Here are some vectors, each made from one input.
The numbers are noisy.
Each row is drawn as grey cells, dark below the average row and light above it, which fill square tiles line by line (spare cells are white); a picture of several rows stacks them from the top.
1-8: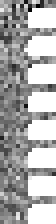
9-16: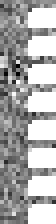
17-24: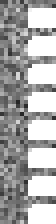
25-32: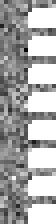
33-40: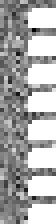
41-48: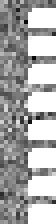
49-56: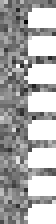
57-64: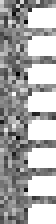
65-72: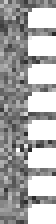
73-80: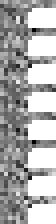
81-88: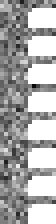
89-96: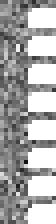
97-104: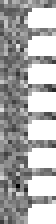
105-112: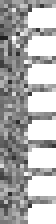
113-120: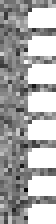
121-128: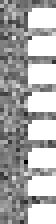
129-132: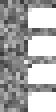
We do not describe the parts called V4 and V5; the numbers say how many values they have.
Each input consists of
either a point on a 6-point circle and a true/false value, or a fixed value, or a value of V4 and a value of V5.
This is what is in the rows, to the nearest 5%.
About 60% of them hold a point on a 6-point circle and a true/false value. About 5% of them hold a fixed value. The rest hold a value of V4 and a value of V5.
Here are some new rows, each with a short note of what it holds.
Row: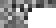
a fixed value
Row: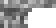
a value of V4 and a value of V5
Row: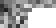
a value of V4 and a value of V5
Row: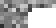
a value of V4 and a value of V5
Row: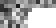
a value of V4 and a value of V5
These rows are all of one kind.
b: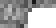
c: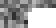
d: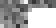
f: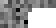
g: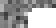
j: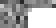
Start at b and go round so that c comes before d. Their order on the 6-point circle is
b, f, g, j, c, d.
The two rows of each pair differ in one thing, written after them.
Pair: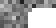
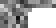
the place on the 6-point circle
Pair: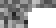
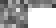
the true/false value
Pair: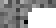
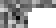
the place on the 6-point circle
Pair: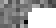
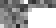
the place on the 6-point circle
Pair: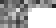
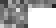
the place on the 6-point circle
